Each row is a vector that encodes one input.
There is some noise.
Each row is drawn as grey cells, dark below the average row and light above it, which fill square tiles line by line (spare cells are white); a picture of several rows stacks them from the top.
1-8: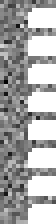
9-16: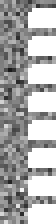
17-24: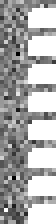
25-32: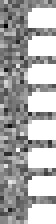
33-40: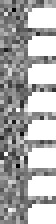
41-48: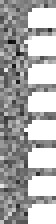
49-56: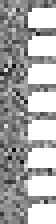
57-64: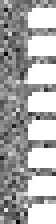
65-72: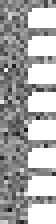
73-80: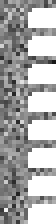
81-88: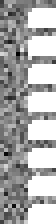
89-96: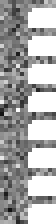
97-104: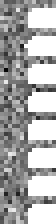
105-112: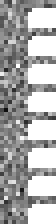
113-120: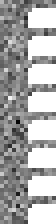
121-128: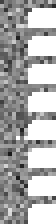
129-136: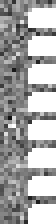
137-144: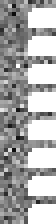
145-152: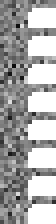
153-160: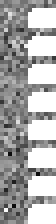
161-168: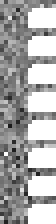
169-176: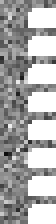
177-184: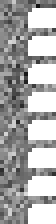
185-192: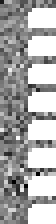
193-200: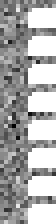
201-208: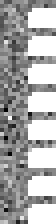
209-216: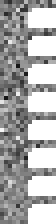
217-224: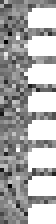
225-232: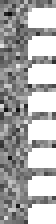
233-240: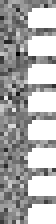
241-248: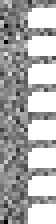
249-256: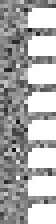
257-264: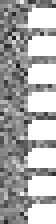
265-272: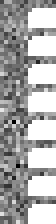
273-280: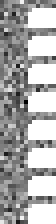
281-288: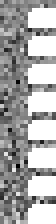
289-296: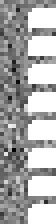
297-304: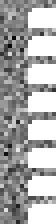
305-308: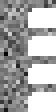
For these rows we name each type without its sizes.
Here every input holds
a point on a circle, a label, a point on a line and three true/false values.
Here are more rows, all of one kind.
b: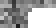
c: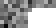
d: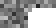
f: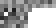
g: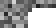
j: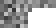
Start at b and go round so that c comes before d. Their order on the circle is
b, f, j, c, d, g.
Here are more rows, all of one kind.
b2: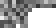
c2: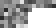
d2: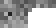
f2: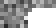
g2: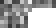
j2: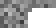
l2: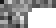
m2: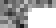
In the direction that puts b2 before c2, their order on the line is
l2, g2, f2, d2, b2, c2, m2, j2.
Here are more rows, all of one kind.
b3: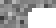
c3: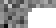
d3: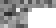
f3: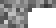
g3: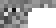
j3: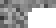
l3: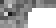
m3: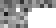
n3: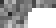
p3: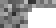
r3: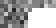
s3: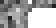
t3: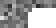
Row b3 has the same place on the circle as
c3, d3, f3 and r3.
